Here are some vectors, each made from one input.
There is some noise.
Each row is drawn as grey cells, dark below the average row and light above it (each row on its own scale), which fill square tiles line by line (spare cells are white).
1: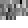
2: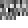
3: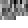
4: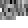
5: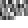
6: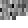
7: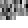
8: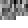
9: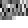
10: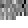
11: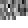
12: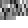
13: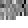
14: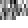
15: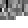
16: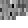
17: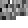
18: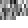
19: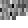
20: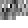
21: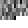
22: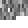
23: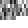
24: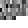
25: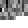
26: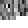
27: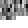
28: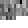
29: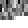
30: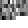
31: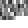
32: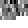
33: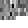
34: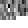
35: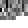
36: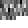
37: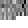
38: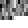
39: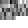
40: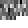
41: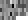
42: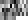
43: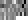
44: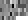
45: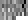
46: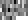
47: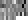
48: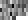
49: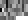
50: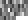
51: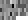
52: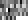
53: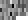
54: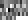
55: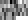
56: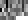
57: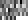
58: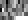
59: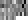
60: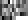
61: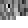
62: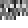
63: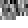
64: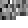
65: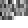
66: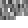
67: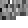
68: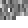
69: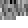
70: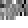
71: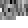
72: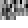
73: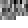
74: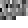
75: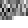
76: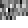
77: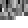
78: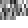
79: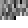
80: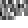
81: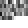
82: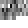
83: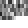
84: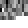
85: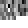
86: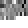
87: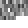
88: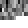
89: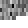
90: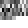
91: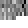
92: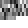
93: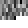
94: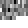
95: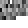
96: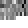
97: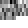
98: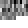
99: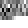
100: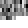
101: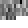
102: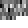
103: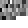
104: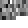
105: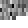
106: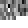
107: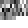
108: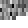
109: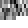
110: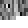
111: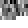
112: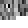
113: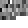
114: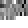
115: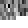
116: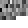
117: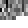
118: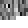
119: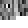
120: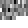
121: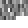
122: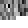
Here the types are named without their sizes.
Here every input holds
either a label, or a point on each of two lines.
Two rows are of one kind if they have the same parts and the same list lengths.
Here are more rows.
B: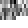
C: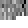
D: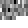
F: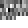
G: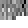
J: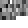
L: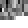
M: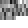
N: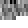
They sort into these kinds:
B, D, F, M, N
C, G, J, L

